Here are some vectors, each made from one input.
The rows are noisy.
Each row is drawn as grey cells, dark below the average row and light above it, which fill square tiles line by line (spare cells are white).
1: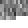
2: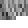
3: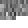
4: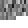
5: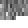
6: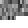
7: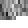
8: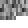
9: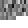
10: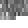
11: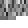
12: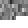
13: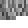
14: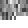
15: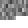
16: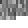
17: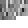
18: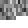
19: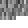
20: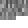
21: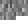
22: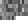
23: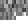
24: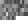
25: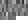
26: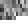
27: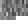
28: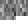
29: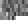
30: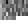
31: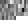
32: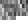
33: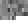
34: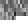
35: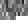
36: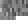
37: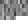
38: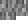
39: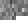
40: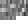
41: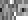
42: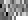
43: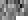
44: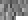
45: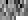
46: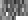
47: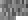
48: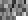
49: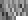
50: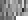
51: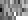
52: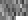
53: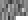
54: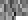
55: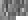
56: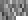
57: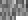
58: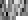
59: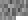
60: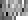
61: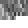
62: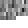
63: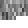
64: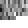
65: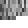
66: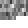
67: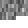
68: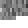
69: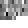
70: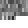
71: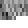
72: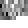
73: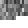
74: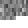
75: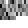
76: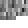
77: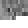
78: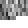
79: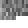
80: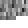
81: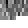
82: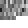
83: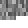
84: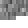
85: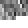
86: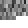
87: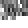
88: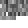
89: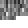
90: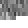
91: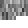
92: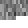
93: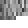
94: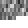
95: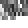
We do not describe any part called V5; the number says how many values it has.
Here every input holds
either a point on a 6-point circle, or a node of a 10-node tree and a value of V5.
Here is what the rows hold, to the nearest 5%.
About 40% of them hold a point on a 6-point circle. The rest hold a node of a 10-node tree and a value of V5.
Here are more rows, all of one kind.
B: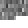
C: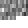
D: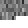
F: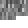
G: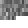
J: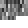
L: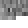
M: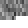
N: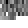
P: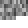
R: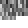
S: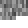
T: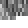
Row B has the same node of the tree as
F, J and R.
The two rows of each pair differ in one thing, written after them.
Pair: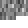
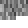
the node of the tree
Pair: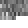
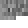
the node of the tree
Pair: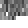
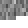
the node of the tree
